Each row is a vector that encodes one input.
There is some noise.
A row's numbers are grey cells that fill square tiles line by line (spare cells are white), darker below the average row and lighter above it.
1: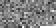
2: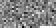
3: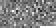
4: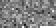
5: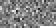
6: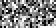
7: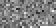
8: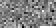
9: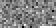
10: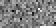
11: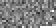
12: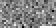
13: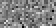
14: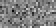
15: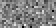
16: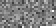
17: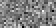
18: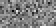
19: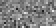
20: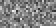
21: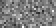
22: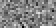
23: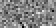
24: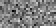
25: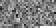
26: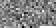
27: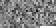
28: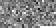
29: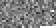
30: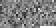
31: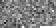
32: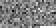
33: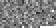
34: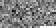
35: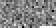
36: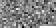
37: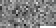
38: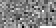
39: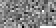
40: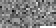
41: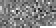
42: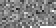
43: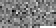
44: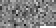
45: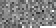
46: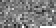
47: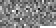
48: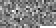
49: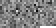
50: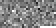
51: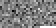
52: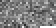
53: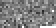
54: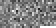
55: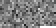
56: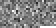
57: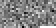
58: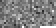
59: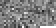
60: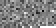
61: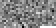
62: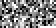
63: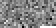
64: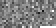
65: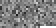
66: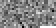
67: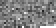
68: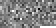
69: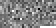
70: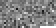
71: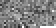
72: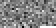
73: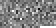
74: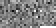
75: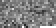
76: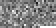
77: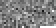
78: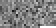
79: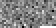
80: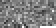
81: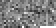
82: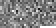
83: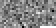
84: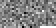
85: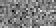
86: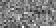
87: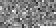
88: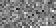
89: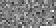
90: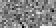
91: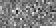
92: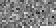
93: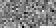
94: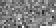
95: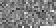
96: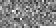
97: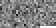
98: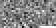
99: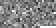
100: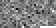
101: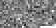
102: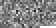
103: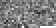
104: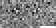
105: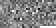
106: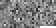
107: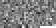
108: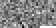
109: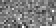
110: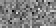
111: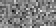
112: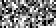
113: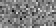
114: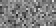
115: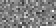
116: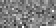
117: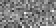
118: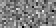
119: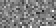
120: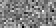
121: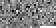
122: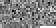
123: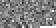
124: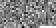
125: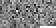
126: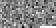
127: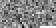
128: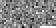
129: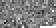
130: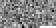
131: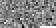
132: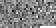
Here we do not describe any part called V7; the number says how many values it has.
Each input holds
a list of up to two items, each a true/false value and a value of V7.
